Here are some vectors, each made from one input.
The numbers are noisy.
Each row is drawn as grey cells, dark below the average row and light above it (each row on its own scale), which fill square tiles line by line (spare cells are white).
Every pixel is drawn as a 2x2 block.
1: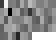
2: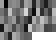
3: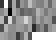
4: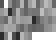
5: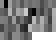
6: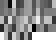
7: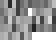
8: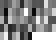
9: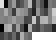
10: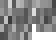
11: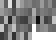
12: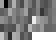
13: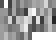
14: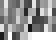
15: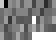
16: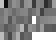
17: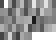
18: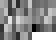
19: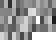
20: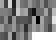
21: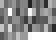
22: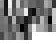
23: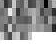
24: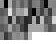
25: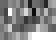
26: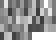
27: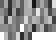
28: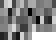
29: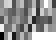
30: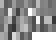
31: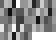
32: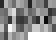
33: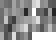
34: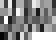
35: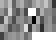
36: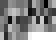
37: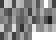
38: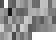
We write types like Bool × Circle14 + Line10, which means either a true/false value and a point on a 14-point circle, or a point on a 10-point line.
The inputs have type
Bool × Bool × Bool × Label5.
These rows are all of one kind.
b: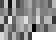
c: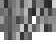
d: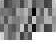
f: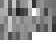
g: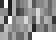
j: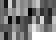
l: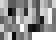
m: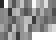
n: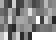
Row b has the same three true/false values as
c, j and m.
